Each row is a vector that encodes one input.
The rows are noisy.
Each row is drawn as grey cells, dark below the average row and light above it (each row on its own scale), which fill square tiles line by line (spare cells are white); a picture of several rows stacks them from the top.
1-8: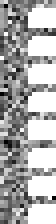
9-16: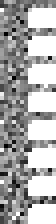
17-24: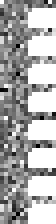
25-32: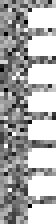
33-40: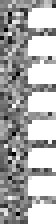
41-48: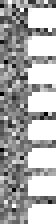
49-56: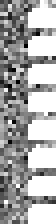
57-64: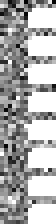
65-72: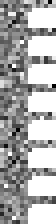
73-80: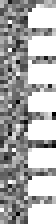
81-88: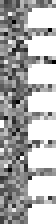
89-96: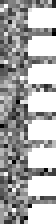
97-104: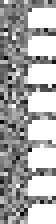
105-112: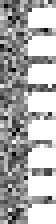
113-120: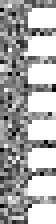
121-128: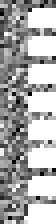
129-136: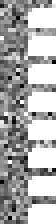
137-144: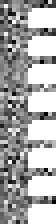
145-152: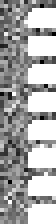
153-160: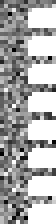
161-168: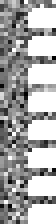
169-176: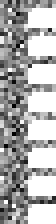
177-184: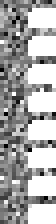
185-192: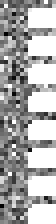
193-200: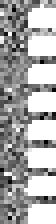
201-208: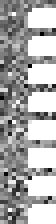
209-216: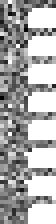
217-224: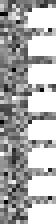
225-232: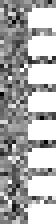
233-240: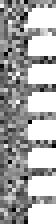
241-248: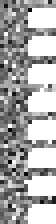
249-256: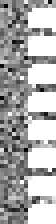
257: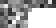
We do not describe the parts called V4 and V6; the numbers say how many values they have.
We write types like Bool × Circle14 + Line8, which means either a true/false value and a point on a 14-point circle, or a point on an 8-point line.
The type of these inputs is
Bool × V4 + Label5 + Label11 × V6.
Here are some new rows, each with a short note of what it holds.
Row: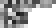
one of 5 labels
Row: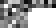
one of 11 labels and a value of V6
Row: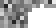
one of 11 labels and a value of V6
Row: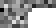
one of 11 labels and a value of V6
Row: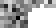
one of 11 labels and a value of V6
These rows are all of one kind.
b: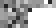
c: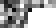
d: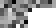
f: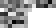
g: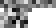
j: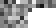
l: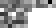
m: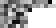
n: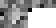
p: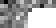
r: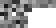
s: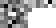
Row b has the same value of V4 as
f, j, l and s.
